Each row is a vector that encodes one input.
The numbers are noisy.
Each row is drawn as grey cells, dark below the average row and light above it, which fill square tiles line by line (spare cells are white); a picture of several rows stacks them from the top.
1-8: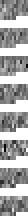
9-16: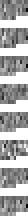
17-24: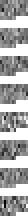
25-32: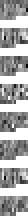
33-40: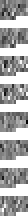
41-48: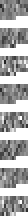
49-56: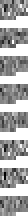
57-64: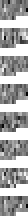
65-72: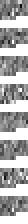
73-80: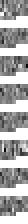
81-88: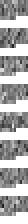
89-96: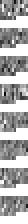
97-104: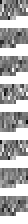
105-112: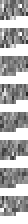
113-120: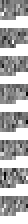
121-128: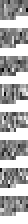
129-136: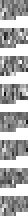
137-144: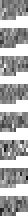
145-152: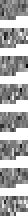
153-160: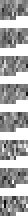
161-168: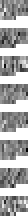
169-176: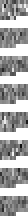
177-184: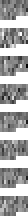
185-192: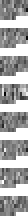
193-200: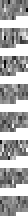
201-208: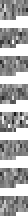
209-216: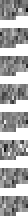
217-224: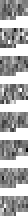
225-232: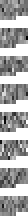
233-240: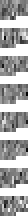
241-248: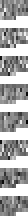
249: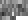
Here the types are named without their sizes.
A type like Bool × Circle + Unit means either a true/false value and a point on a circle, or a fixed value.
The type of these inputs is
Label + Line × Line.
